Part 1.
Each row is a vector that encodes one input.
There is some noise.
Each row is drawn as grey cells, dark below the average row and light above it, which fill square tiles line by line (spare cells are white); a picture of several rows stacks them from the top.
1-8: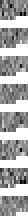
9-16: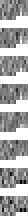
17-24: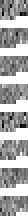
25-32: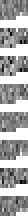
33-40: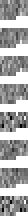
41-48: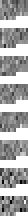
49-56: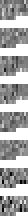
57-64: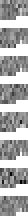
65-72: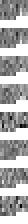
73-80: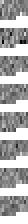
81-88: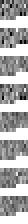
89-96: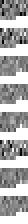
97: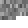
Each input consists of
a true/false value, together with either a fixed value, or a node of a 13-node tree.
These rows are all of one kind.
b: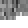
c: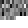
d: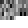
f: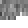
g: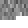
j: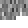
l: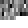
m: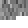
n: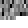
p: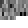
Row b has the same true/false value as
f, g, j and m.
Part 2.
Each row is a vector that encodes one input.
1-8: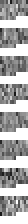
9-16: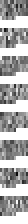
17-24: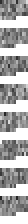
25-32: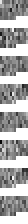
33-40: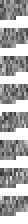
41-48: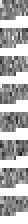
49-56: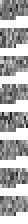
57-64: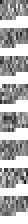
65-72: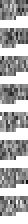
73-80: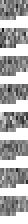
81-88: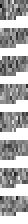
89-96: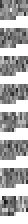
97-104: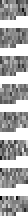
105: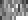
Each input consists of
a true/false value, together with either a fixed value, or a node of a 12-node tree.
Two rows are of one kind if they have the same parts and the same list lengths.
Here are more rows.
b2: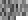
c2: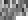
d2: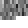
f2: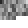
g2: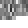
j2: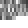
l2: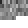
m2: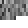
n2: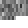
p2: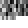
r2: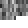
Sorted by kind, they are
b2, c2, d2, f2, l2, m2, n2, p2, r2
g2, j2

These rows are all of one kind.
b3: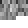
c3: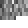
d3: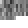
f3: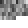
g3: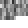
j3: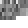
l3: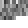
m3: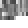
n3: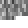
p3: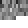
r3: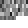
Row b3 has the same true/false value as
c3, f3, p3 and r3.
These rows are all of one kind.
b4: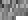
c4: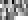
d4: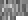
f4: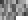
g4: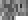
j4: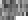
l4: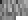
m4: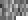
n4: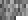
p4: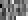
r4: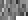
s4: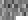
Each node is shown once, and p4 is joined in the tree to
m4 and n4.
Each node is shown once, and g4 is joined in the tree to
b4 and j4.
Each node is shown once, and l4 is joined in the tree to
c4 and f4.
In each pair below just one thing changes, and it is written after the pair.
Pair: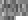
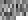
the node of the tree
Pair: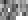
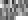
the node of the tree
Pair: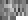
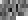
the true/false value
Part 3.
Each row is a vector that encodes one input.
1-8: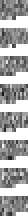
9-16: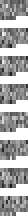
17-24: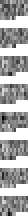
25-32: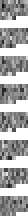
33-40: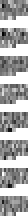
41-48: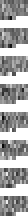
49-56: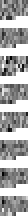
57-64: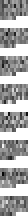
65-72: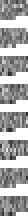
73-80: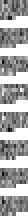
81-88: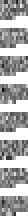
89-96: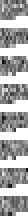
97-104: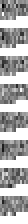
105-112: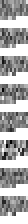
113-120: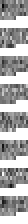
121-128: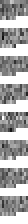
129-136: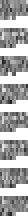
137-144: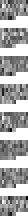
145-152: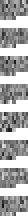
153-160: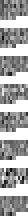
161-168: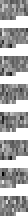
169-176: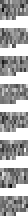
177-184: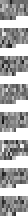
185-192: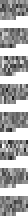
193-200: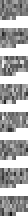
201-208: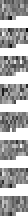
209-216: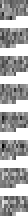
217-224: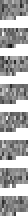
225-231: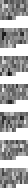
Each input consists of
a list of up to two points on an 18-point line.
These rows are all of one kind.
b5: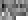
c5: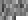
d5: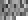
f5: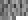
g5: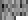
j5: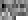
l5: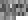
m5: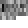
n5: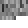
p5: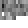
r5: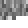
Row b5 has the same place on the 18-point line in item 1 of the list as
j5 and l5.
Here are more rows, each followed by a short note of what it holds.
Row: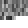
a list of one item
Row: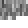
a list of two items
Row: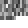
a list of one item
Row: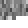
a list of two items
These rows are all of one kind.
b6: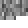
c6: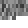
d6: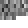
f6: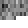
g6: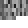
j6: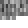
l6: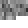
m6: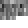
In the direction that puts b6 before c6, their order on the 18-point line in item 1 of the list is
l6, b6, c6, f6, g6, m6, j6, d6.
